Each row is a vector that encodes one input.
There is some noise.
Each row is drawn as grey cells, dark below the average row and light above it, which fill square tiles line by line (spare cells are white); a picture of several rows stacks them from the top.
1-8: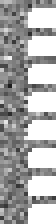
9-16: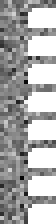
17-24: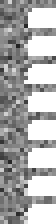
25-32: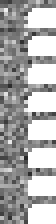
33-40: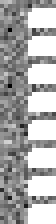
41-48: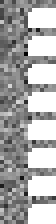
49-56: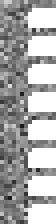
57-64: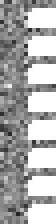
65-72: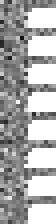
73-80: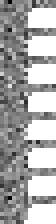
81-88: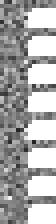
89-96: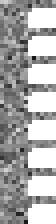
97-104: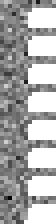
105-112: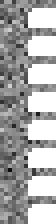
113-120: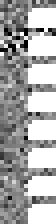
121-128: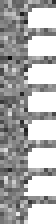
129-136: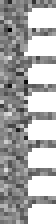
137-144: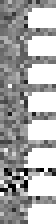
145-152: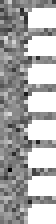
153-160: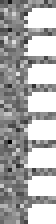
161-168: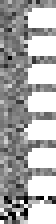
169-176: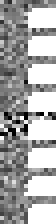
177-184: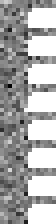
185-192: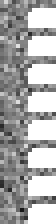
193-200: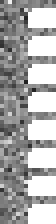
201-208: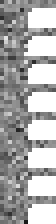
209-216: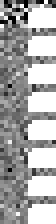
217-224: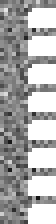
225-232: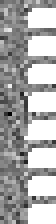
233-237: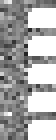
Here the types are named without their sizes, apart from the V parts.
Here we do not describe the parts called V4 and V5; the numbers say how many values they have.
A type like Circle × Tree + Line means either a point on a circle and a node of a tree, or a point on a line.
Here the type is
Tree × Tree × V4 × V5 + Unit.
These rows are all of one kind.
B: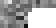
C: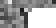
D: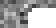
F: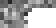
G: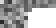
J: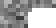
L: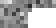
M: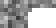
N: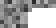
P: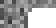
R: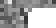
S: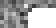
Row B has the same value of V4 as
J, L and M.
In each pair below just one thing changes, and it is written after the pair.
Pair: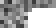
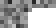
the node of one of the two trees
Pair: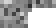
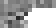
the node of one of the two trees
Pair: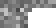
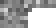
the node of one of the two trees
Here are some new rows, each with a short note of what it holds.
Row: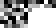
a fixed value
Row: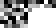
a fixed value
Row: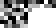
a fixed value
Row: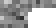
a node of each of two trees, a value of V4 and a value of V5
